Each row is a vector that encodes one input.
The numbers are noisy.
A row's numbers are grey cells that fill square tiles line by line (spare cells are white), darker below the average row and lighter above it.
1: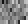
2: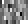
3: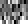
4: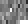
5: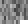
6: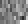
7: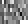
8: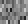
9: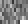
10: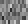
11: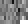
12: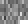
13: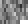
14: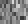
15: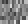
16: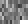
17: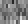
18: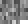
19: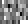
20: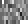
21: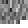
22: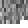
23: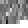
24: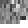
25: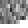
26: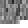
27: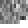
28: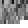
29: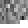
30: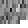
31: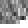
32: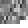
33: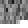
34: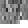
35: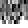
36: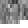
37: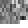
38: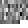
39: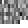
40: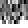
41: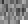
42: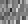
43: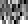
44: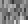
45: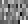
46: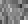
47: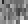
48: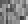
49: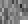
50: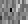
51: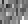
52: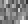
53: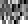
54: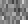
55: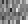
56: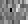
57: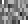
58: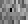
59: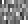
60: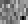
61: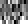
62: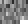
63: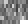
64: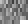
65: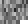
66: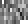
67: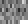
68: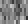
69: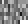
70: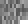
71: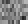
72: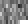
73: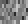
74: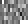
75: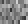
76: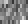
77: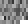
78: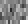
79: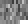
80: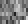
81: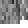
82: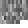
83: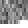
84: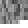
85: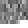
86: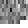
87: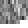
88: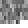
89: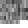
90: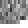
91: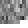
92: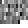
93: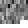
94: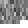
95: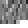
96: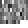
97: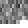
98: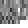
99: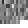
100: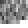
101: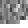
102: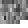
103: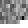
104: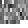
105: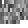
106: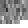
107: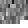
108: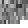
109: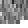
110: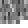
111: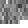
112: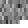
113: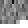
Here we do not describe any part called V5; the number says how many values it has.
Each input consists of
a list of up to three items, each a true/false value and a value of V5.
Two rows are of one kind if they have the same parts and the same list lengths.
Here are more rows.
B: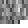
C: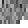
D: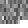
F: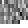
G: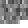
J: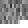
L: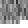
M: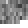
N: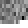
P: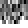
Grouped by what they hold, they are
B, N
C, D, G, J, L, M
F
P

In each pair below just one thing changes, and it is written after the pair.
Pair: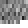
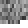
the value of V5 in item 1 of the list
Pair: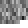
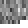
the true/false value in item 1 of the list
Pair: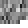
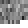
the value of V5 in item 1 of the list
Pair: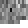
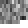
the true/false value in item 1 of the list
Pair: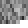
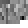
the value of V5 in item 1 of the list
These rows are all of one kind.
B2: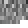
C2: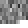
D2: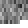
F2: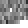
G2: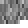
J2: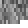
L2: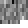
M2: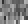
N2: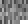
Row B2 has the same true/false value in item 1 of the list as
J2, L2 and M2.
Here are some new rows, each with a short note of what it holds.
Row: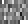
a list of one item
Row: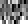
the empty list
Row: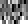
the empty list
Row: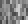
a list of two items
